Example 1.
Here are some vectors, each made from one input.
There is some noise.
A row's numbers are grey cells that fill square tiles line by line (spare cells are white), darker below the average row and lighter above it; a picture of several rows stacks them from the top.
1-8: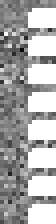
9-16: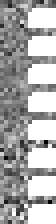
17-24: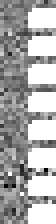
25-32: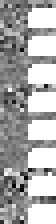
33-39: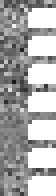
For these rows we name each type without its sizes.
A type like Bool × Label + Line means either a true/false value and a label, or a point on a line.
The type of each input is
Bool × Bool × Bool + Line × Line.
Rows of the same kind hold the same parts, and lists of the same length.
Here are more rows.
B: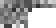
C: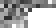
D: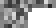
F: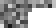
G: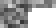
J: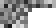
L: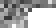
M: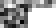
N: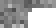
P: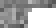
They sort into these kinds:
B, C, D, J, L, N
F, G, M, P

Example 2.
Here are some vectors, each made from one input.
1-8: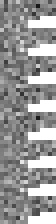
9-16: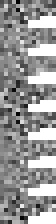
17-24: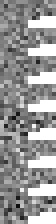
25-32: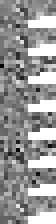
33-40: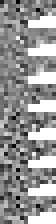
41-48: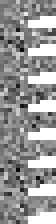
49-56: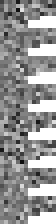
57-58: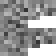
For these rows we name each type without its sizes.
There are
2 kinds of row.
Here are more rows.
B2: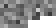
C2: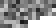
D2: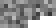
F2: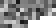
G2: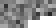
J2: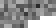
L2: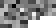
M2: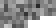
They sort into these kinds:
B2, D2, G2, J2, M2
C2, F2, L2

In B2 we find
three true/false values.
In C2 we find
a point on a line.
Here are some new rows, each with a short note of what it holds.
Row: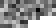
a point on a line
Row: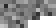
three true/false values
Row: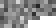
three true/false values
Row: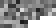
a point on a line
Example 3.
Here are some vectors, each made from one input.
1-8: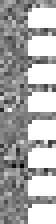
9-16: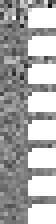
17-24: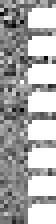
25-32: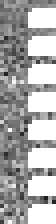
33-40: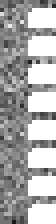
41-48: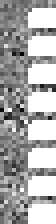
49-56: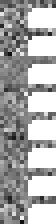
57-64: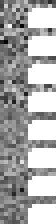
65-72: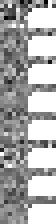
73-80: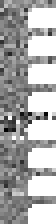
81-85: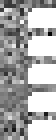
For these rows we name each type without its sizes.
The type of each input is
Bool × Bool × Bool × Bool + Tree.
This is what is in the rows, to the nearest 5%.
About 30% of them hold a node of a tree. The rest hold four true/false values.
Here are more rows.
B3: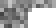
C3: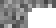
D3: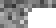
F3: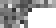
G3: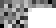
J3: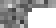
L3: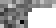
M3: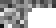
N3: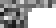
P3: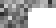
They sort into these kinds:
B3, G3, P3
C3, D3, F3, J3, L3, M3, N3

